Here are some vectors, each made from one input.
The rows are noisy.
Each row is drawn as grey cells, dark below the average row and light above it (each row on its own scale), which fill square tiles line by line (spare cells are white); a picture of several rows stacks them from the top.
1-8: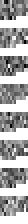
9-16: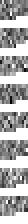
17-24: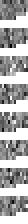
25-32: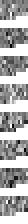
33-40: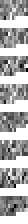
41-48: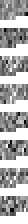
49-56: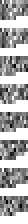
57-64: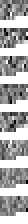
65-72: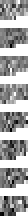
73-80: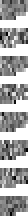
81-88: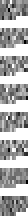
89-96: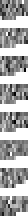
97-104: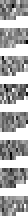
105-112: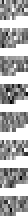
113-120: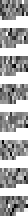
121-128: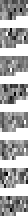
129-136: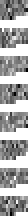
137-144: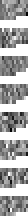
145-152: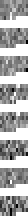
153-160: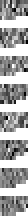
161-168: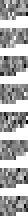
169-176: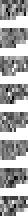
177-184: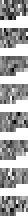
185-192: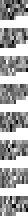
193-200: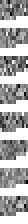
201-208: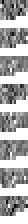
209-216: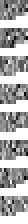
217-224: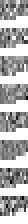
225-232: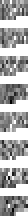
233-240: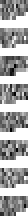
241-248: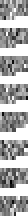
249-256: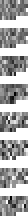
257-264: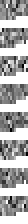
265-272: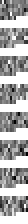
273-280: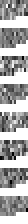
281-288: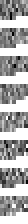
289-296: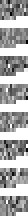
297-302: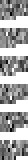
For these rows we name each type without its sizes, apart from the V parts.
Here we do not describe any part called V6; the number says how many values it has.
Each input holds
a list of items, each a true/false value and a value of V6.
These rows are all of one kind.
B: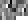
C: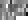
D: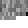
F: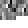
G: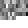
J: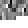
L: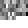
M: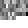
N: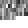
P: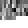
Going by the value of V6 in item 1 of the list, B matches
C, F and J.
